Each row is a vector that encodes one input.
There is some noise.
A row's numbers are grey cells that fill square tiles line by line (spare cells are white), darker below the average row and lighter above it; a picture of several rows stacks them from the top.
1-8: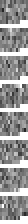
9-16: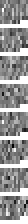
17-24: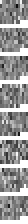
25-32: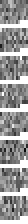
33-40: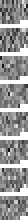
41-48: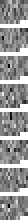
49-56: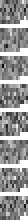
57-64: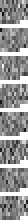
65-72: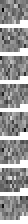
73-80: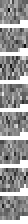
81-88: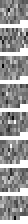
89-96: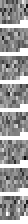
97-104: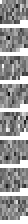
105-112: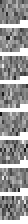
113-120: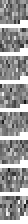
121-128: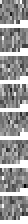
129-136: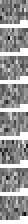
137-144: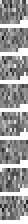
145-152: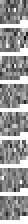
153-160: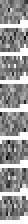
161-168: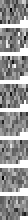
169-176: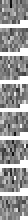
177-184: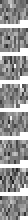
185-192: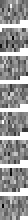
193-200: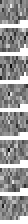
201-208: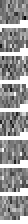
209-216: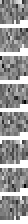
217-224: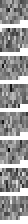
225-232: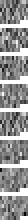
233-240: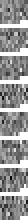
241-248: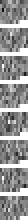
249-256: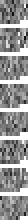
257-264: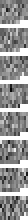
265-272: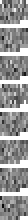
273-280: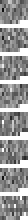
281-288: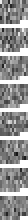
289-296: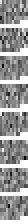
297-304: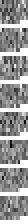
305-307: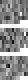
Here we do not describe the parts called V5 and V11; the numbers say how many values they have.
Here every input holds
either a fixed value, or one of 6 labels and four true/false values, or a node of a 10-node tree, or a value of V5 and a value of V11.
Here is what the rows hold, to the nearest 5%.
A few of them hold a fixed value. About 65% of them hold one of 6 labels and four true/false values. About 15% of them hold a node of a 10-node tree. The rest hold a value of V5 and a value of V11.
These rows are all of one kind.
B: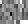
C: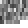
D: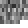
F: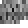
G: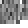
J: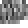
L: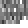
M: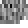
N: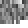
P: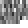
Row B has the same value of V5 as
G and N.
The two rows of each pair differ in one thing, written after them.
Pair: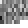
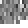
the value of V5
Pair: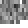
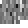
the value of V11
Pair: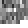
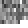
the value of V11
